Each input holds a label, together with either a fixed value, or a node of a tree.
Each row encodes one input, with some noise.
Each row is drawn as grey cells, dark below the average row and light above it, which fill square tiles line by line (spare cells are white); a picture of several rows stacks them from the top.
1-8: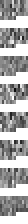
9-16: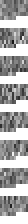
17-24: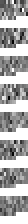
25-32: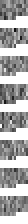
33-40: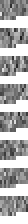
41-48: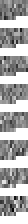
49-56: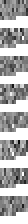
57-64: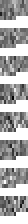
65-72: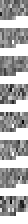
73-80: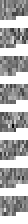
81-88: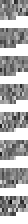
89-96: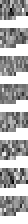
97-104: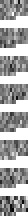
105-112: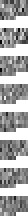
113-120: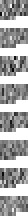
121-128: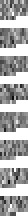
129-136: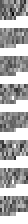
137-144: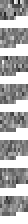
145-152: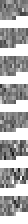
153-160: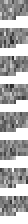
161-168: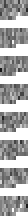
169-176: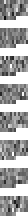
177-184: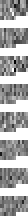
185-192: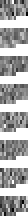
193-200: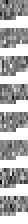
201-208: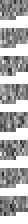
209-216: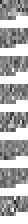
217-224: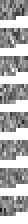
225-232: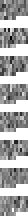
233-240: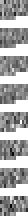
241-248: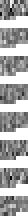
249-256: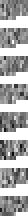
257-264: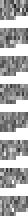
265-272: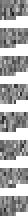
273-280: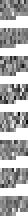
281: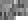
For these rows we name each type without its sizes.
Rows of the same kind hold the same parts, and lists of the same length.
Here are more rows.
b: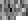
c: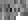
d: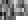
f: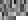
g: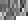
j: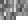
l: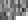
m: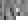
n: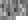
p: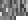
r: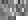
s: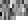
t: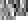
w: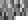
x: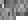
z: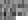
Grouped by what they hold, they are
b, c, f, g, j, n, p, r, t, x
d, l, m, s, w, z

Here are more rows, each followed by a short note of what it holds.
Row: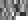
a label and a node of a tree
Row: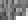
a label
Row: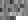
a label and a node of a tree
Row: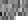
a label
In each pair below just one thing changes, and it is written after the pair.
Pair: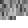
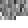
the label
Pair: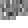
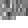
the label
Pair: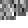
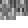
the node of the tree
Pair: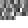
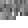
the node of the tree
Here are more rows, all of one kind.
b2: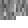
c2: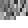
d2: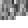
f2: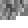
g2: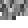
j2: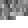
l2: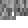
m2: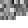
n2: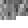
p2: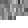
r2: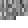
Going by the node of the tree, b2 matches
c2, d2, g2 and m2.
